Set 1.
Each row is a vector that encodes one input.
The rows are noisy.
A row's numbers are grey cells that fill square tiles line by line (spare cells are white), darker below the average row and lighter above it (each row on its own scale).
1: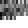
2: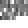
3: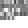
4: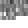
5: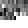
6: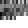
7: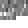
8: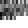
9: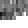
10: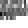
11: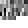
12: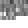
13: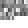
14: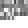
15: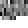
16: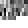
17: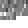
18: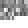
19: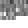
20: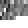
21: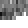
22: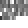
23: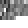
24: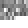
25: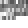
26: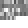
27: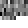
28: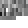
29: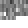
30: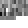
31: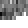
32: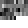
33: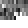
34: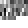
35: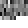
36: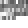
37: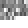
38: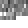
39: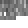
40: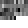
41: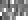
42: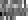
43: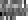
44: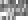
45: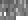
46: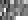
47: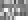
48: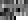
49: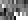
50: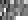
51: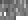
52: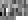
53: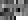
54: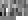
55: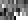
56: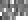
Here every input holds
four true/false values.
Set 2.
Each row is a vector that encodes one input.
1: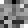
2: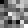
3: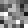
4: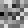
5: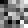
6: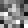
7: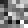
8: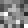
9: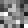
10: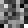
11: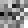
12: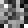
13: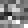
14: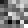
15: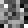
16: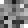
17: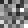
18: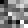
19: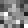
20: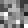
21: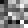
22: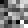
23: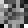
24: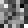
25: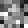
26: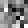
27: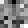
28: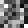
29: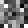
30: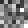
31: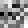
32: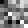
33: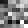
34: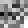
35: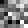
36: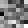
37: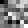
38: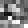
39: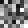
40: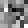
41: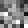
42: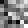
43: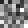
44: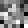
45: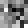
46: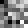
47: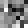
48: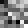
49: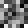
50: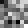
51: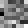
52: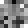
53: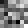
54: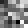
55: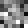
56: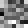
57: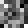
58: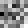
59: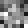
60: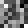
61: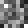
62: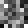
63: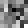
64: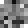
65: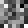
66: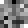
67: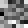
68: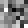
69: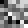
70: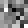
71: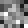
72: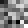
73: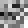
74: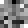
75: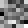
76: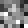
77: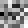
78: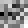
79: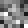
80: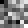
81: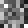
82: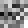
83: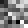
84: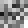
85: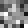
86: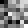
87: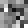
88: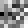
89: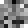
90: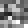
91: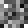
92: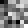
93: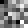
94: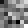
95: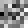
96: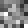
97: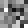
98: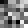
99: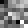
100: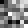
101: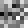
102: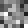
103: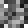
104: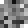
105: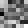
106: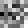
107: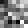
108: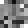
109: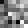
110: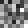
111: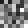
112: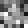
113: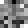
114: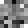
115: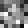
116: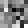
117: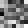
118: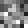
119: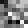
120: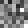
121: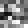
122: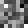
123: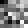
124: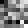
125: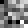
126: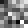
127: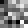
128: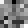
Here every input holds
one of 9 labels.
